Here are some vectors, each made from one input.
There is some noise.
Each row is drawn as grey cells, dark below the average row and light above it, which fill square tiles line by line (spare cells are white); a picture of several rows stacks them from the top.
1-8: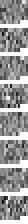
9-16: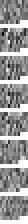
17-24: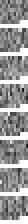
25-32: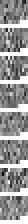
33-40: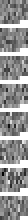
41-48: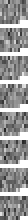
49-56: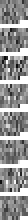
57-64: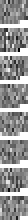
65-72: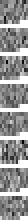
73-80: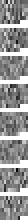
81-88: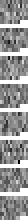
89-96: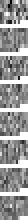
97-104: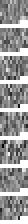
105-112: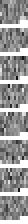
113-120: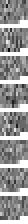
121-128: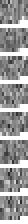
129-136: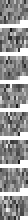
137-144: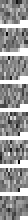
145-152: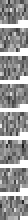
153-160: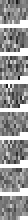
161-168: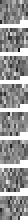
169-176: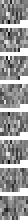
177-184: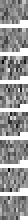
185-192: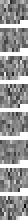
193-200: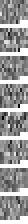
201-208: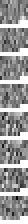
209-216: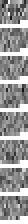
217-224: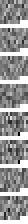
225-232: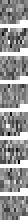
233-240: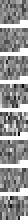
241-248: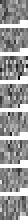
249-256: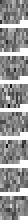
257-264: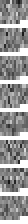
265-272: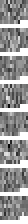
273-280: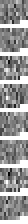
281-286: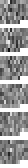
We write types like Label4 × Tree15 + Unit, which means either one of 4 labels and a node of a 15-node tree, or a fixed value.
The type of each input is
Line6 × (Tree11 + Unit) + Line12.
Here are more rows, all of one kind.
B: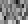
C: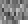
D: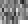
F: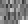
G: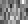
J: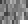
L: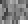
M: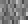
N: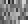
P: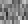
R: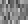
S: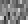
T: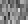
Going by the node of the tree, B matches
R, S and T.
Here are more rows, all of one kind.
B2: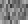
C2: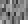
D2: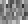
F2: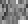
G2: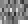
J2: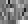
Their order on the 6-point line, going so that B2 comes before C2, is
D2, B2, C2, G2, J2, F2.
